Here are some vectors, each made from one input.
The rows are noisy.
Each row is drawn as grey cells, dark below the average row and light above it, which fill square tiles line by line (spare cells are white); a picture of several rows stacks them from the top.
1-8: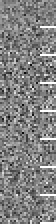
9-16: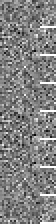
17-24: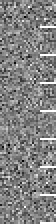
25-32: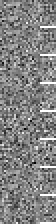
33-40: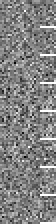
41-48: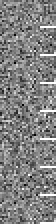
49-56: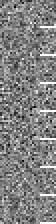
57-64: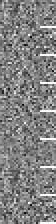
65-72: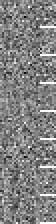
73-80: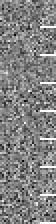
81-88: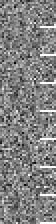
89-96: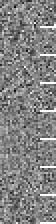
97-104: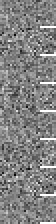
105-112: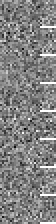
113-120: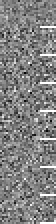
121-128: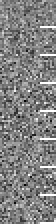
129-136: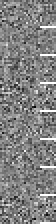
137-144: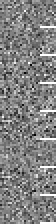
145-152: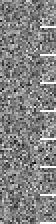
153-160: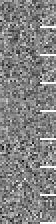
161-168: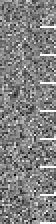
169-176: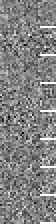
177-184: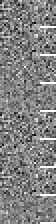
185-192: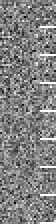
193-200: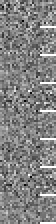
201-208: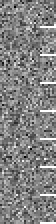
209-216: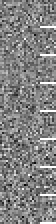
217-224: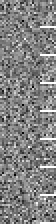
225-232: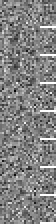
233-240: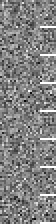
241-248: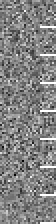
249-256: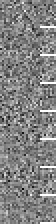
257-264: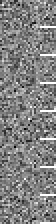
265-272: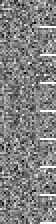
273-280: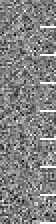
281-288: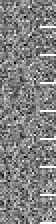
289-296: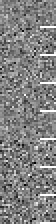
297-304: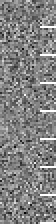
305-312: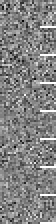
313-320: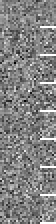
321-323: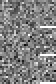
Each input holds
a node of a 9-node tree.
